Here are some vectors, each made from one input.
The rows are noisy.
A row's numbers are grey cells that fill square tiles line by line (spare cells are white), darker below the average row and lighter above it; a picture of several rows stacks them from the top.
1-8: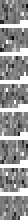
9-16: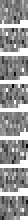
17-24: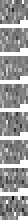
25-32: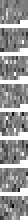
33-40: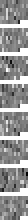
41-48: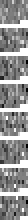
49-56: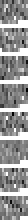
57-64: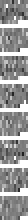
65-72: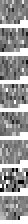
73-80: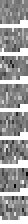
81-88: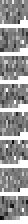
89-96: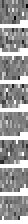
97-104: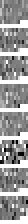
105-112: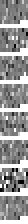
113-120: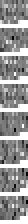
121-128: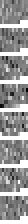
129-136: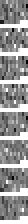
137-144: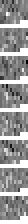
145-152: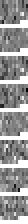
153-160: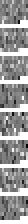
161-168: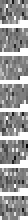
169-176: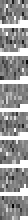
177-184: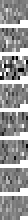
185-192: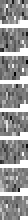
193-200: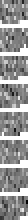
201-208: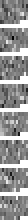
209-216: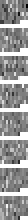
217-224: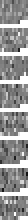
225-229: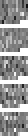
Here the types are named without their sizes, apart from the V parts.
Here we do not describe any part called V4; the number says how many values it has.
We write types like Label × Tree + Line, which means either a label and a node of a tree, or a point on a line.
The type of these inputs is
List(Bool × V4).
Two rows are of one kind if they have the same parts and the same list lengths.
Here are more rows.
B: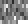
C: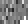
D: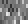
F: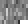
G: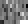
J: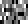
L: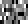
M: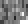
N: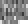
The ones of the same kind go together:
B, N
C, D, F
G, M
J, L

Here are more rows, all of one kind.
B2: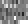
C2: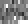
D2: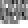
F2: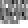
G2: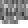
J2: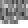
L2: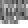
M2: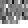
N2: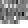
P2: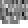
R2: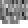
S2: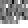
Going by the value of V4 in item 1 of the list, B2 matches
C2 and N2.
